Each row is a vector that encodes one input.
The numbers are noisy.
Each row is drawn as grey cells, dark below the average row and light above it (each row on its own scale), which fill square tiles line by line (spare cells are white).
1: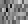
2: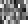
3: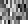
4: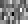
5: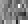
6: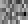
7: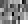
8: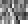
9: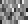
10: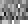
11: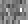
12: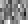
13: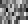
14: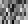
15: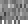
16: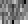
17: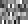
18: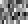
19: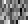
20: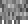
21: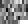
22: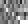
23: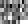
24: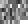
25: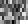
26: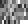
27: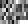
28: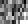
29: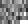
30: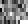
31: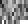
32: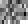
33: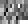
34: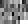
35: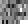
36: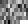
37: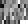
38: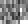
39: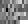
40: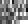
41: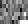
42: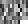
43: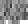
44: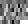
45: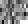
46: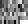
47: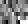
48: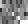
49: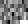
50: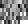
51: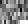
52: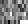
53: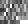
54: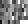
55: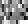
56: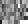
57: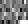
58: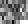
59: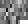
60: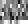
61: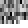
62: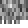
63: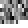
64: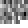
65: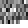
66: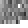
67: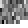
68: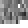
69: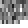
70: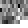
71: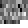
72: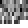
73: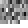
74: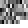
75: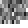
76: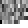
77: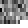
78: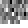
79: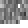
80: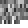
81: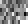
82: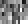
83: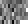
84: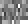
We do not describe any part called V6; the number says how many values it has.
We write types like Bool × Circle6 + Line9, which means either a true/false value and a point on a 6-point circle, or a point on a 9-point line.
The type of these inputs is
(Bool × Bool × Bool × Bool + Line5) × V6.
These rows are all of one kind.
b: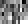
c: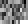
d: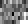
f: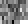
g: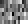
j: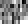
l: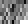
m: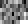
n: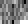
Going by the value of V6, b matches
g and j.
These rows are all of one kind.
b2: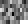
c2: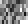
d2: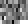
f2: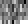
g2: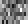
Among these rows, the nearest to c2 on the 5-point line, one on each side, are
d2 and g2.
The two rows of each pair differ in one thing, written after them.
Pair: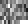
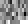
the value of V6
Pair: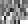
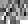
one of the four true/false values
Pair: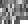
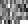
the value of V6
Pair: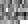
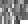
the value of V6
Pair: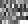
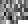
one of the four true/false values
